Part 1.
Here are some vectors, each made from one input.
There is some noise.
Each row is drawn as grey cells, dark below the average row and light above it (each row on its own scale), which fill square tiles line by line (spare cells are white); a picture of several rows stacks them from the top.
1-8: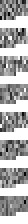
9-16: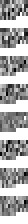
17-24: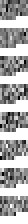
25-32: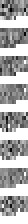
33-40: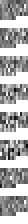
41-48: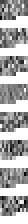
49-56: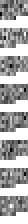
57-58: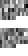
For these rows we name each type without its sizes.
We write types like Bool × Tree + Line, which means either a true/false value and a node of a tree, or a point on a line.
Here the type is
Bool × Bool × Bool + Unit.
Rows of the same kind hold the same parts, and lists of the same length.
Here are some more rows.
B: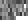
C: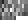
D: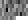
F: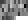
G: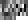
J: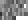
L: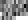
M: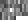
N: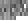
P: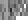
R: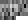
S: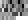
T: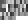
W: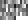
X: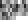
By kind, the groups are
B, C, D, F, G, J, L, M, N, P, R, S, T, W
X

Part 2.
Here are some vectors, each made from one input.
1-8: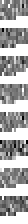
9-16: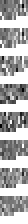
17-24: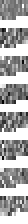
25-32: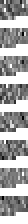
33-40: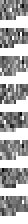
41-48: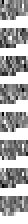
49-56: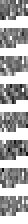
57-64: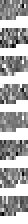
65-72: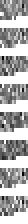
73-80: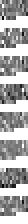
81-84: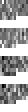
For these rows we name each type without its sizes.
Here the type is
Label.
